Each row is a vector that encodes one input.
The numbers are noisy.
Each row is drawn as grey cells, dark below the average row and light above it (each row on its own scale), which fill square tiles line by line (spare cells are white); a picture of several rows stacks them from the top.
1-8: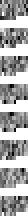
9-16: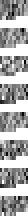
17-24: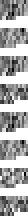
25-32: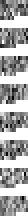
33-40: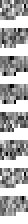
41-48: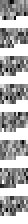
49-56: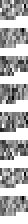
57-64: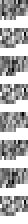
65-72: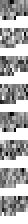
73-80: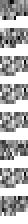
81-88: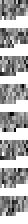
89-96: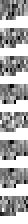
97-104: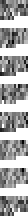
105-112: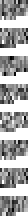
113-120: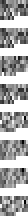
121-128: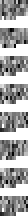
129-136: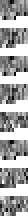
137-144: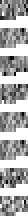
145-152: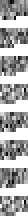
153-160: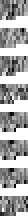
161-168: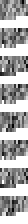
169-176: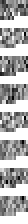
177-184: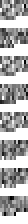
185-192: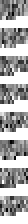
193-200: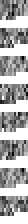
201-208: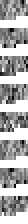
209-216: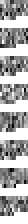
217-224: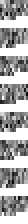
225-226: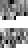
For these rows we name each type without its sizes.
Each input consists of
a label.
